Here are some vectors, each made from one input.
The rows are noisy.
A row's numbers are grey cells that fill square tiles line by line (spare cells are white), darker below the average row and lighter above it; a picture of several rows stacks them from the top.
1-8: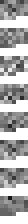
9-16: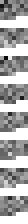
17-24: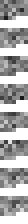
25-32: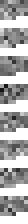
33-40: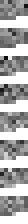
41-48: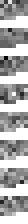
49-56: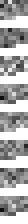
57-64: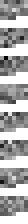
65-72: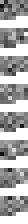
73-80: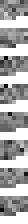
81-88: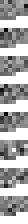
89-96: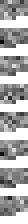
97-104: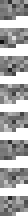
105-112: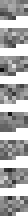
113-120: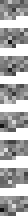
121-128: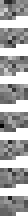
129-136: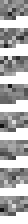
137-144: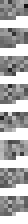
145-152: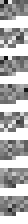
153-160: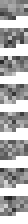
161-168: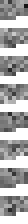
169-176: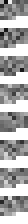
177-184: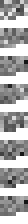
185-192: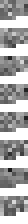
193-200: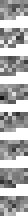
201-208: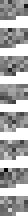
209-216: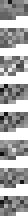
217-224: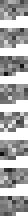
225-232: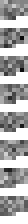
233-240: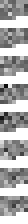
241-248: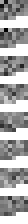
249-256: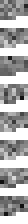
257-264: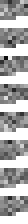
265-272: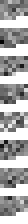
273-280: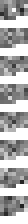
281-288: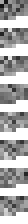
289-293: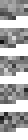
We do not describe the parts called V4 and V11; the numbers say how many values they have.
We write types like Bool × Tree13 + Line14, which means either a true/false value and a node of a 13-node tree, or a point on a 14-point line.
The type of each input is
(Bool × Bool × Bool + V11) × V4 + Line6 + List2(Line5).
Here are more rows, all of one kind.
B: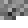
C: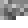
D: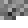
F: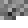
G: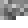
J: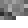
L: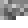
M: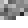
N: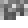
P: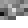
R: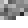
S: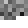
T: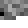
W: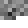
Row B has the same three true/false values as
D, F and W.
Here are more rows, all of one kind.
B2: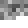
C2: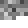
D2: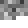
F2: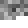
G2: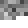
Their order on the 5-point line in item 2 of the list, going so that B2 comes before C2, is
D2, B2, C2, F2, G2.
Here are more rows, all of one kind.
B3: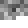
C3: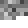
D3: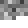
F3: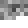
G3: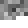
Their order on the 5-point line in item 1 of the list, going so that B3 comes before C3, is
F3, B3, G3, D3, C3.
